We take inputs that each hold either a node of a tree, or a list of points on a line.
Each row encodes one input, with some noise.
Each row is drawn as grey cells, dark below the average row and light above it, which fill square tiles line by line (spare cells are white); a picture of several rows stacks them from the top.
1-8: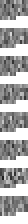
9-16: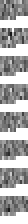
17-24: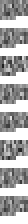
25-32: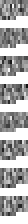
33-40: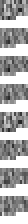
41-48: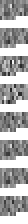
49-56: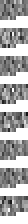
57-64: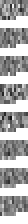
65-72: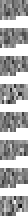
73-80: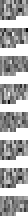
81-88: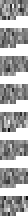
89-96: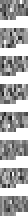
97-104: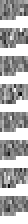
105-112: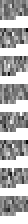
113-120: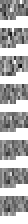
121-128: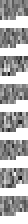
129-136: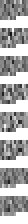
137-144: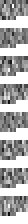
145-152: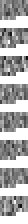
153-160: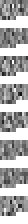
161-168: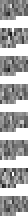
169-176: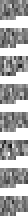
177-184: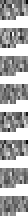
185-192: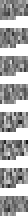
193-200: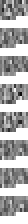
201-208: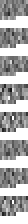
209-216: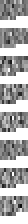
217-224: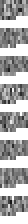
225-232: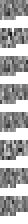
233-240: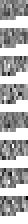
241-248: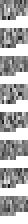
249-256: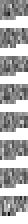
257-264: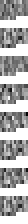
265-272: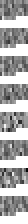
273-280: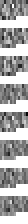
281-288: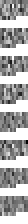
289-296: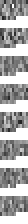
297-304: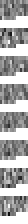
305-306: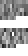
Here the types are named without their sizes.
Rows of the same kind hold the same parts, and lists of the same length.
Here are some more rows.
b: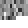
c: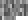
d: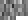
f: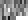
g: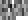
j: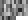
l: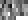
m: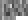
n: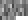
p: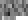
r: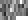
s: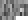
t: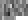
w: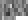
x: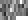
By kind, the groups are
b, f, g, j, l
c, n, s
d
m, p, t, w
r, x

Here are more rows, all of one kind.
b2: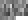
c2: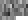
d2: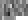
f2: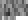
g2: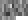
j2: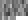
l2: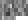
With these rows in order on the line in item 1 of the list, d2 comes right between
g2 and l2.
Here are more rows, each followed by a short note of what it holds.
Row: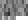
a list of two items
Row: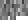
a list of one item
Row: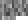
a list of two items
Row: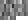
a list of one item
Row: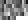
a node of a tree
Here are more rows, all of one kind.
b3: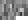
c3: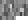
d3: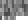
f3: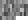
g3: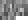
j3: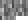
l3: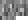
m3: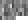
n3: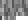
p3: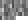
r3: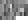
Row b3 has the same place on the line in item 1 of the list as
g3 and r3.
